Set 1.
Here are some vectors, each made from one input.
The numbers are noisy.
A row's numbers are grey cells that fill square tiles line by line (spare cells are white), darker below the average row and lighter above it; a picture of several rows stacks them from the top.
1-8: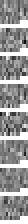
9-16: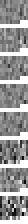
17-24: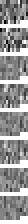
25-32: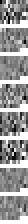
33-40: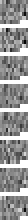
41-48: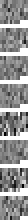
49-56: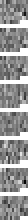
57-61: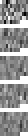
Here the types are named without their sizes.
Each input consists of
a list of points on a line.
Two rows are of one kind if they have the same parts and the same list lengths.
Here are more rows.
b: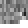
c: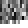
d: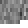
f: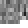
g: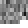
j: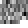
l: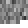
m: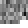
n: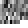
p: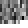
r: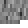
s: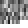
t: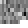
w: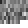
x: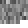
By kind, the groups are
b, f, g, j, m, s, t
c, p
d, l, n, r, w, x

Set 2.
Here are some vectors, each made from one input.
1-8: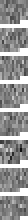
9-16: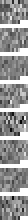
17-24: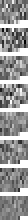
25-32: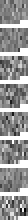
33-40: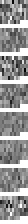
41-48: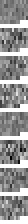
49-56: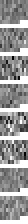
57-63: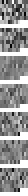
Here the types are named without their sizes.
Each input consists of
either a label, or a point on each of two lines.
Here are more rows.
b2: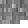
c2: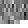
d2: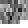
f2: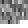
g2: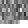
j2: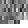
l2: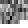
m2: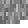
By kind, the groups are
b2, c2, g2
d2, f2, j2, l2, m2

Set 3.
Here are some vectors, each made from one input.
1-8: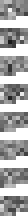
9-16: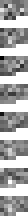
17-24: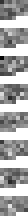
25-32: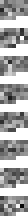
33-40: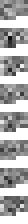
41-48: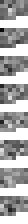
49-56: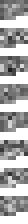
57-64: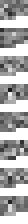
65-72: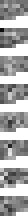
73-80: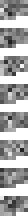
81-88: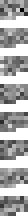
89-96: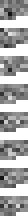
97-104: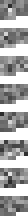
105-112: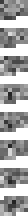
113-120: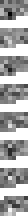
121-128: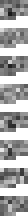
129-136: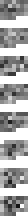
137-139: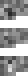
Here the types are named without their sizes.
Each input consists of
a list of points on a line.
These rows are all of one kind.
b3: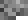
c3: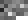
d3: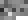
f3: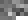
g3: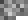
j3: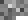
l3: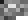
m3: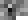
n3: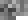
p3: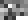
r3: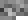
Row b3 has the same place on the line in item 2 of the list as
n3 and r3.
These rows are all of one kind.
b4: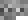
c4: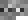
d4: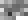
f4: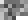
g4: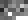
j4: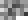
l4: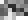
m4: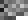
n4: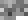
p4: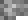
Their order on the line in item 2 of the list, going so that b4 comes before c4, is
d4, p4, n4, j4, b4, f4, c4, m4, l4, g4.
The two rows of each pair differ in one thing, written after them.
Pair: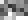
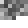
the place on the line in item 1 of the list
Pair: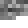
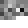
the place on the line in item 2 of the list
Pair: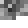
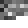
the place on the line in item 1 of the list
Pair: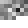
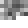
the place on the line in item 1 of the list
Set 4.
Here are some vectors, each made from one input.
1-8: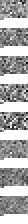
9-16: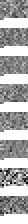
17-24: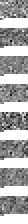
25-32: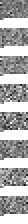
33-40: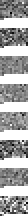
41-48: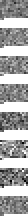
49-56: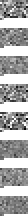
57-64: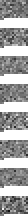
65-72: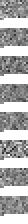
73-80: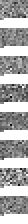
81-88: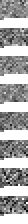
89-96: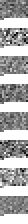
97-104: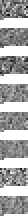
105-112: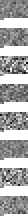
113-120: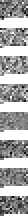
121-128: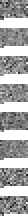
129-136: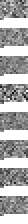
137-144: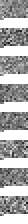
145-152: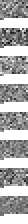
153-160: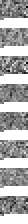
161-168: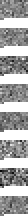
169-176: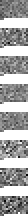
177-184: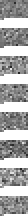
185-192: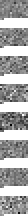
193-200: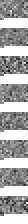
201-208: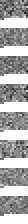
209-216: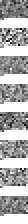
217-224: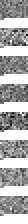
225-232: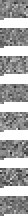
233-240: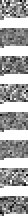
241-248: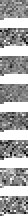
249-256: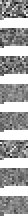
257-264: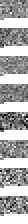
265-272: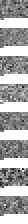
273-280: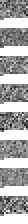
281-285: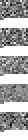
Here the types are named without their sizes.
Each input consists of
a point on a circle, together with either a fixed value, or a node of a tree.
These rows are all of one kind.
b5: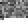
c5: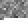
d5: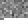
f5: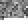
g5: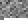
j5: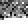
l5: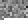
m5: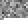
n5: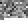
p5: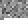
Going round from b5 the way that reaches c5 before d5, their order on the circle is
b5, l5, n5, p5, f5, m5, j5, c5, d5, g5.
